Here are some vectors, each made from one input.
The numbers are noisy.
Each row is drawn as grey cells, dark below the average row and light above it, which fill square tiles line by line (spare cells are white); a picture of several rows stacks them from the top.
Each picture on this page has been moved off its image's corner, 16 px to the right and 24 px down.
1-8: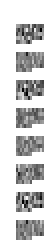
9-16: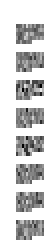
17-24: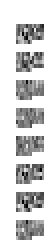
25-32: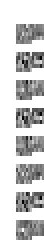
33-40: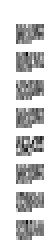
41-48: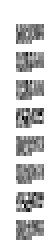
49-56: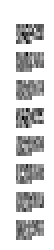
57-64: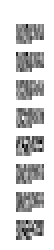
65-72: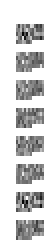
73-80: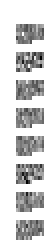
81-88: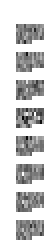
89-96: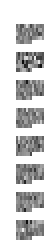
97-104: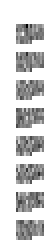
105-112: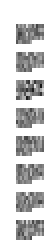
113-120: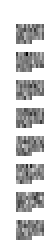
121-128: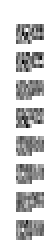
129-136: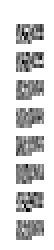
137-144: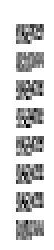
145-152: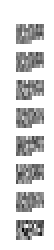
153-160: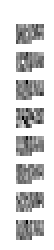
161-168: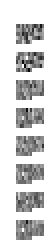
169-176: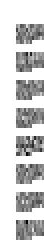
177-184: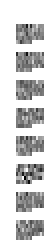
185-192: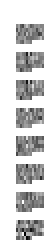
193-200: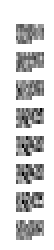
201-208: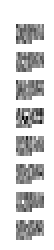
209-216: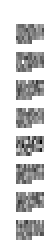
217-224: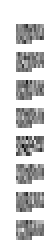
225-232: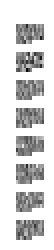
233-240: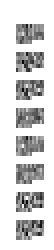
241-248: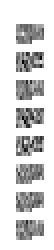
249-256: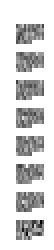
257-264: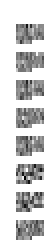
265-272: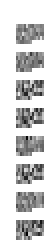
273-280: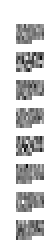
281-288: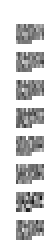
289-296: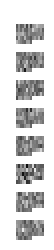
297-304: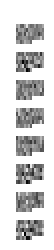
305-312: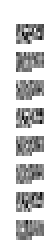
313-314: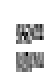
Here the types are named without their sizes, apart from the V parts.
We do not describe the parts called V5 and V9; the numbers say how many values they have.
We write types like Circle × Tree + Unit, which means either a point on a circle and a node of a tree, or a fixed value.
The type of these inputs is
Bool × V9 + Line × (Line + V5).
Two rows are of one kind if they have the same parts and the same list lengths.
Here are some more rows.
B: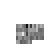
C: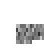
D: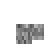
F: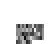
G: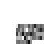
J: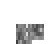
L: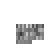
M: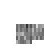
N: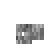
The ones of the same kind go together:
B, C, D, M, N
F, G
J, L

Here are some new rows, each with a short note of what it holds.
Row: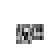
a true/false value and a value of V9
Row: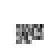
a true/false value and a value of V9
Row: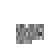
a point on each of two lines
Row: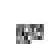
a true/false value and a value of V9
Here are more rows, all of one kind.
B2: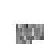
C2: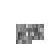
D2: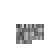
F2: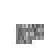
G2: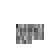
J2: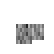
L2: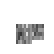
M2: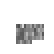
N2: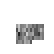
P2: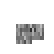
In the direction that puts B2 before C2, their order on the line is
J2, B2, P2, G2, M2, D2, F2, L2, C2, N2.
